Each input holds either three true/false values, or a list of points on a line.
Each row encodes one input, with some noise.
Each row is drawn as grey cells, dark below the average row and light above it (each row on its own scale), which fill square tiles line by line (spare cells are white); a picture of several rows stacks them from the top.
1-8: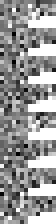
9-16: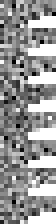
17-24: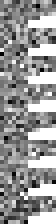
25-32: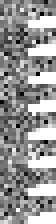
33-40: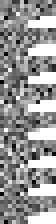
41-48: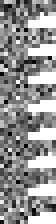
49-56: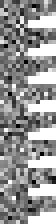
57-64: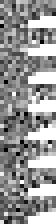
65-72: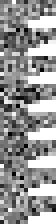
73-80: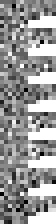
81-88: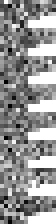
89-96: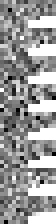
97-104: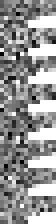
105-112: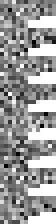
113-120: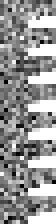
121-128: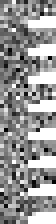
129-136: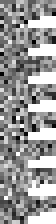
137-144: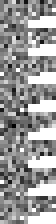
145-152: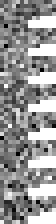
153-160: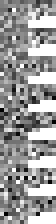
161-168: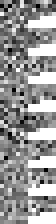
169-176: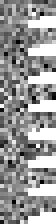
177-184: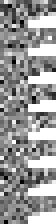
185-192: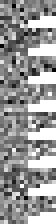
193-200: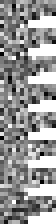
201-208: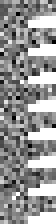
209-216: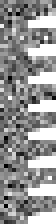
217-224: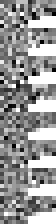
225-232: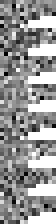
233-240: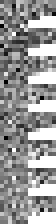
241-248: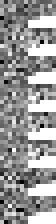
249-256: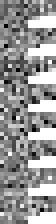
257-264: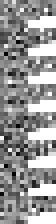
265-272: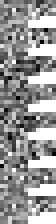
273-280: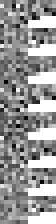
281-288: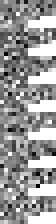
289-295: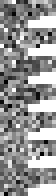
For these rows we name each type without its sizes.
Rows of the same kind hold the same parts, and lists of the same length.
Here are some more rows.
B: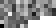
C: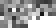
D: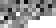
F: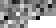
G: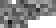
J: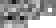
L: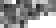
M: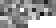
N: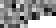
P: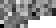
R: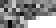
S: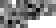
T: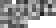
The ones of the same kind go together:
B, N, P
C, D, F, M, T
G, L, R, S
J

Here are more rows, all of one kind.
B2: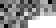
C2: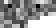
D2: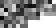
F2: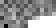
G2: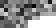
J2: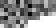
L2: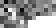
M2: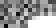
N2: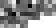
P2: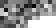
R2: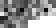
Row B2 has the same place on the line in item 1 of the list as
D2, G2, P2 and R2.
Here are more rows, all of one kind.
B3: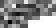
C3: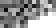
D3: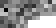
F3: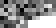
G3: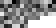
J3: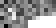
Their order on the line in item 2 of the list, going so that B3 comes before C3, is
B3, F3, D3, J3, G3, C3.
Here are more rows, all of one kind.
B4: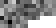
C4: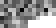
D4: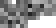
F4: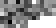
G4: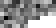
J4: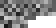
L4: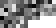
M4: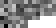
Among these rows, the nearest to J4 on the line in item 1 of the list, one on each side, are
B4 and M4.
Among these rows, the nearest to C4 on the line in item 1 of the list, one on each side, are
L4 and M4.
